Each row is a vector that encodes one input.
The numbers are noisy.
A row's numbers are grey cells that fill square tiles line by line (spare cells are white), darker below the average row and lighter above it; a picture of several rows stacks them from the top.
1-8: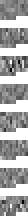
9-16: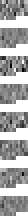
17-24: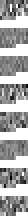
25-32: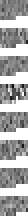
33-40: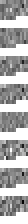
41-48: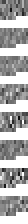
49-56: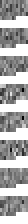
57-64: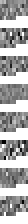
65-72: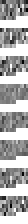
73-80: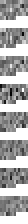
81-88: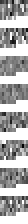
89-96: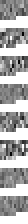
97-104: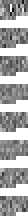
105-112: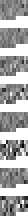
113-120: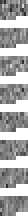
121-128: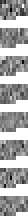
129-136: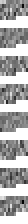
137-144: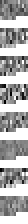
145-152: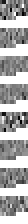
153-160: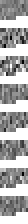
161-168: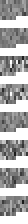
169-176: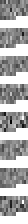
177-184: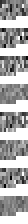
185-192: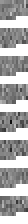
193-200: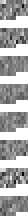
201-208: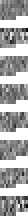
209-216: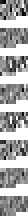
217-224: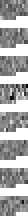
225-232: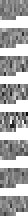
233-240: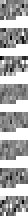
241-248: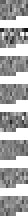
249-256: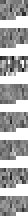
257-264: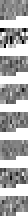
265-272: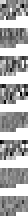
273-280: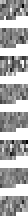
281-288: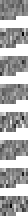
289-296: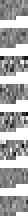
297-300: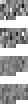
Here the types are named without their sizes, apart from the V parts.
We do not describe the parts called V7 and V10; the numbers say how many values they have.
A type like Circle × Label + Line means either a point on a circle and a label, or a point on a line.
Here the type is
(Bool × Bool × Bool × Bool × V7 + Unit) × V10 + Line.
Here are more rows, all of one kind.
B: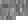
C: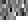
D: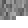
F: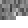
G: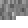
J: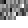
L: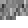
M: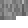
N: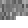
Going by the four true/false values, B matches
D, G and J.
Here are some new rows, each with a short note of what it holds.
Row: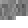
four true/false values, a value of V7 and a value of V10
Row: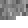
four true/false values, a value of V7 and a value of V10
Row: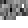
a value of V10
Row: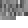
a value of V10
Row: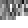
a point on a line
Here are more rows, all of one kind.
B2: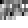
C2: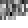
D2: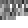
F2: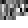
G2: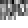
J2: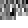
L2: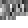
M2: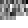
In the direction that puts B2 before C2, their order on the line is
D2, L2, F2, J2, M2, B2, C2, G2.
